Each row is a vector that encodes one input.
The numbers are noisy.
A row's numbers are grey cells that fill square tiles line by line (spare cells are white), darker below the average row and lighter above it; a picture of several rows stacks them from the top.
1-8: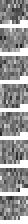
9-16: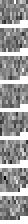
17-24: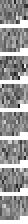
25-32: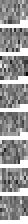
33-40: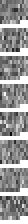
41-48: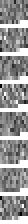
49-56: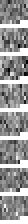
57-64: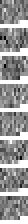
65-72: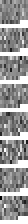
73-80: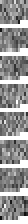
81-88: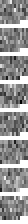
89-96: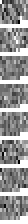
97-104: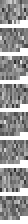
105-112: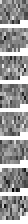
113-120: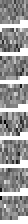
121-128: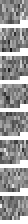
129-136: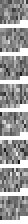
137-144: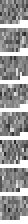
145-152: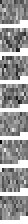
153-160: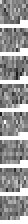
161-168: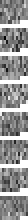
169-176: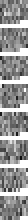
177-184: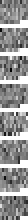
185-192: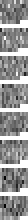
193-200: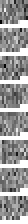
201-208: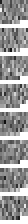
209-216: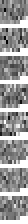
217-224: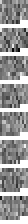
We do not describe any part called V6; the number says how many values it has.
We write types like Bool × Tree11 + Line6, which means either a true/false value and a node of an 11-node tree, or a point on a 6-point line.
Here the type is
Line9 × (Tree7 + V6).
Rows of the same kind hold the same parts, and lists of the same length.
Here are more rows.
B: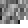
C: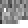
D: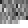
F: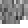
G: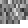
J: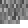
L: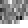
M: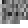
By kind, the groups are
B, C, D, J
F, G, L, M

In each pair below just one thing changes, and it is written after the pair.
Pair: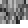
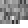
the place on the 9-point line
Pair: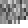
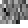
the value of V6
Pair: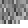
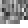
the value of V6
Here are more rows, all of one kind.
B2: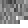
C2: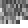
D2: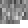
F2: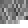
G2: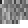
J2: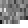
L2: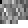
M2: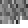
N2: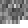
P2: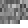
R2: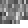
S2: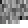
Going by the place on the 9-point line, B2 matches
C2 and F2.
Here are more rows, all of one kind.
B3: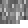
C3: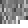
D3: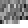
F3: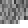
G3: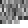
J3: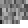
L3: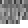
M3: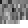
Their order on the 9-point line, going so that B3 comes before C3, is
L3, J3, B3, F3, G3, C3, M3, D3.
